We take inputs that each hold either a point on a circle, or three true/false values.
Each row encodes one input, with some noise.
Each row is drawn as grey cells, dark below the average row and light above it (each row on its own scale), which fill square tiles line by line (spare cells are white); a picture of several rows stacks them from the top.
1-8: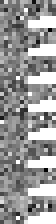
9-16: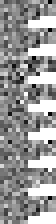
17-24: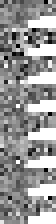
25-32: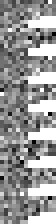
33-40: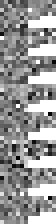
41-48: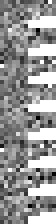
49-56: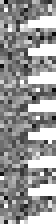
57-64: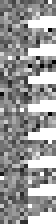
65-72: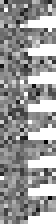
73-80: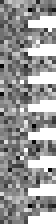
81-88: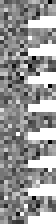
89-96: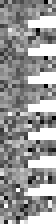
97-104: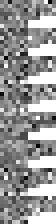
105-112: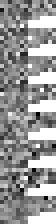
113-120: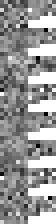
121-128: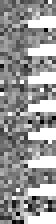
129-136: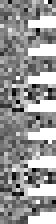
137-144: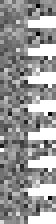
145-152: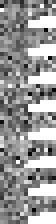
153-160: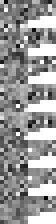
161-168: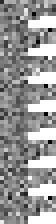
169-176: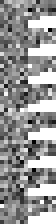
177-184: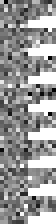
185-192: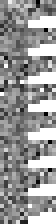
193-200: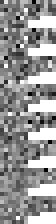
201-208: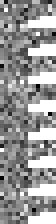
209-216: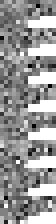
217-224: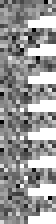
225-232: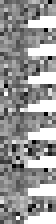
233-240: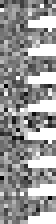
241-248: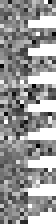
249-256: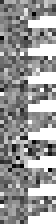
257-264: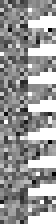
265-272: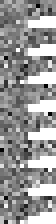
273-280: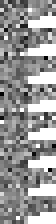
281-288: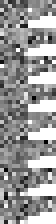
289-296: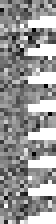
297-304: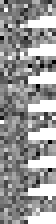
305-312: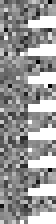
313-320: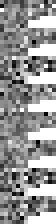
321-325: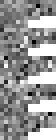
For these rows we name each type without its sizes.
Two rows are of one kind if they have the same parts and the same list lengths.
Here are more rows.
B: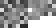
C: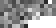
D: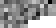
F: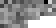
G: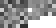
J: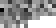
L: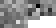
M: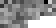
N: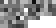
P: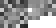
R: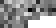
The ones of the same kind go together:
B, C, D, F, G, J, M, P
L, N, R

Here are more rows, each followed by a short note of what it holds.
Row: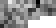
a point on a circle
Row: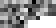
a point on a circle
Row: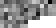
three true/false values
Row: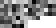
a point on a circle
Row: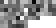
a point on a circle
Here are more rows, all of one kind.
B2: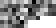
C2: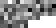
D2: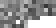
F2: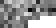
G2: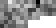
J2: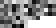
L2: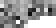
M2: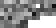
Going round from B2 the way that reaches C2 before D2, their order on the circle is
B2, M2, C2, F2, G2, L2, D2, J2.
